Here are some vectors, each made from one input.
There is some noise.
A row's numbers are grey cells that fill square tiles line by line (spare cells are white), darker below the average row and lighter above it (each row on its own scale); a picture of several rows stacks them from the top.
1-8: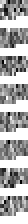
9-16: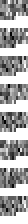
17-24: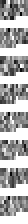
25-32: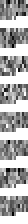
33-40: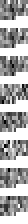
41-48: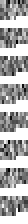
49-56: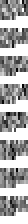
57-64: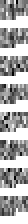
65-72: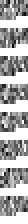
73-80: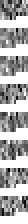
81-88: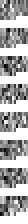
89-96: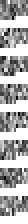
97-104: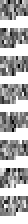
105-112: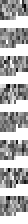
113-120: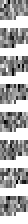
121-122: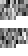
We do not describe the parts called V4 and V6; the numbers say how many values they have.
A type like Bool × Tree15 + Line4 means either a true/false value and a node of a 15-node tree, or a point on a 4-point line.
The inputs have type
Bool × Bool × Bool + (Line5 + V4) × V6.
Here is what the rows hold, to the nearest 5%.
About 50% of them hold three true/false values. The rest hold a value of V6, together with either a point on a 5-point line, or a value of V4.
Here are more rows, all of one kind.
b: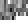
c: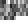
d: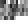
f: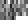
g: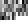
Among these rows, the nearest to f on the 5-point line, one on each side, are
b and g.
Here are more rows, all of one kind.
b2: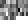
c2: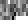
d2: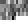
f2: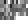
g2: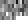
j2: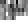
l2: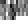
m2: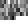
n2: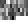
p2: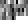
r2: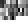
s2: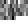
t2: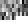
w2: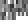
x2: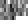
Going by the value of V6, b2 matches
g2, j2, l2 and w2.
